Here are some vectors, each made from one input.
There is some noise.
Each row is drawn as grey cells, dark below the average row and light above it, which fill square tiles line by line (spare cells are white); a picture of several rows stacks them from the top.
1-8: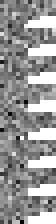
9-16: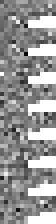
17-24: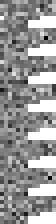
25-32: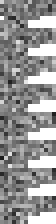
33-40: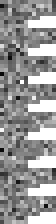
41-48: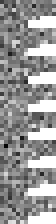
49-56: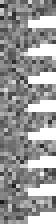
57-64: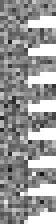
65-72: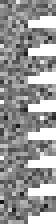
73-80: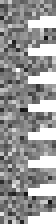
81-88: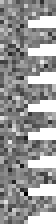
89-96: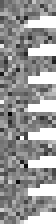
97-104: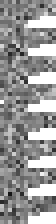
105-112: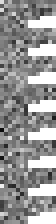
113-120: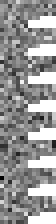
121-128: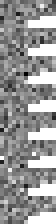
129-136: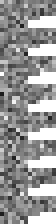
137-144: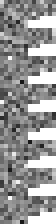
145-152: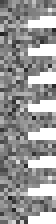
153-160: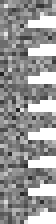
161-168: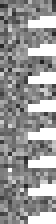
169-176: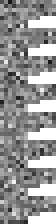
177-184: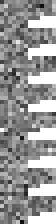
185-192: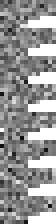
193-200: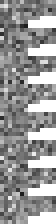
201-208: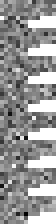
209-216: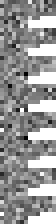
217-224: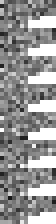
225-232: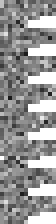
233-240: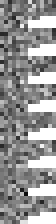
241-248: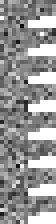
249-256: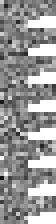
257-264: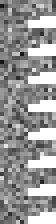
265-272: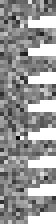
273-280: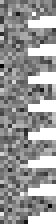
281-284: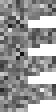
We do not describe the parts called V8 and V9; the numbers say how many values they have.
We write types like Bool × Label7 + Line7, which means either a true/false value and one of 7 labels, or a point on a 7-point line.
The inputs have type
(Tree10 + V8) × (Tree13 + V9).
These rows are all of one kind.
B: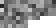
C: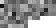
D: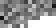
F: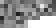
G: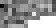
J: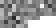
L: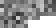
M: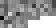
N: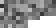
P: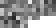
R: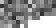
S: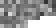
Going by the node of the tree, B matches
F, L, M and N.
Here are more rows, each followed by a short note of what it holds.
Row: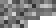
a value of V8 and a value of V9
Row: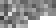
a node of a 13-node tree and a value of V8
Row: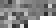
a node of a 10-node tree and a node of a 13-node tree
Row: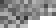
a node of a 10-node tree and a node of a 13-node tree
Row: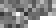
a node of a 10-node tree and a value of V9
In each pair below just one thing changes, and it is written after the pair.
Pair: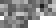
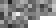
the value of V9
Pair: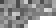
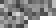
the node of the tree
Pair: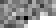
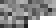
the node of the tree
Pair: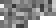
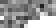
the node of the tree
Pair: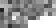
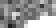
the node of the tree
